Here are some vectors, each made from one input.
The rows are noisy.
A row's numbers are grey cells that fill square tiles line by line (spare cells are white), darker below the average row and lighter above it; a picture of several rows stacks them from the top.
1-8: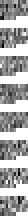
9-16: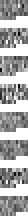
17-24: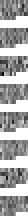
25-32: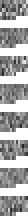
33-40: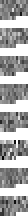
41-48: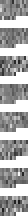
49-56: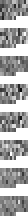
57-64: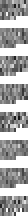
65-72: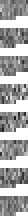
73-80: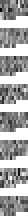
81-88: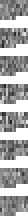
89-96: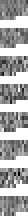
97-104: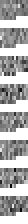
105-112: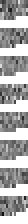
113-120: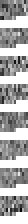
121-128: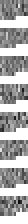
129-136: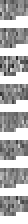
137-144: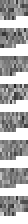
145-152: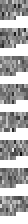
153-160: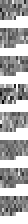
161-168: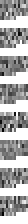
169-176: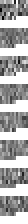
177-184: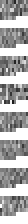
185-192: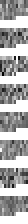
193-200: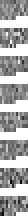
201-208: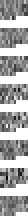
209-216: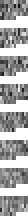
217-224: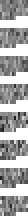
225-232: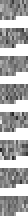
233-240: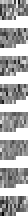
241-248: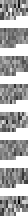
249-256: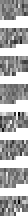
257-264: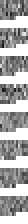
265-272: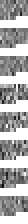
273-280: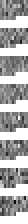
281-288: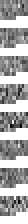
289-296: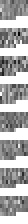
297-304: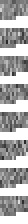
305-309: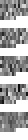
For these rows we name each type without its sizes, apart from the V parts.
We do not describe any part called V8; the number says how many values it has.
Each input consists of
either a true/false value and a value of V8, or a list of points on a line.
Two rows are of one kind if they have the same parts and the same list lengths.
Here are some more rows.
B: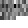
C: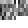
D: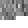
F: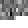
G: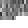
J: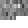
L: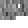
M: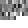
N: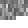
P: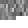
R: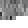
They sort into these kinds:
B, M
C
D, J, L
F, G, N, P, R

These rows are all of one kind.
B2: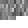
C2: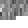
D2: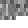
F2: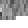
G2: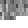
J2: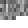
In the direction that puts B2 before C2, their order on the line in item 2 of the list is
B2, F2, D2, C2, J2, G2.
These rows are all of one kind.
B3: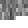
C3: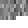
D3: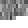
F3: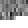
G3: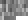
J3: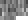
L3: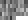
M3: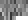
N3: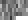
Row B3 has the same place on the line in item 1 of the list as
F3, L3 and M3.
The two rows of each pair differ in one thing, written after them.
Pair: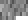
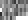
the place on the line in item 1 of the list
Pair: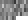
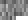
the place on the line in item 1 of the list
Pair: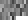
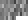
the place on the line in item 1 of the list
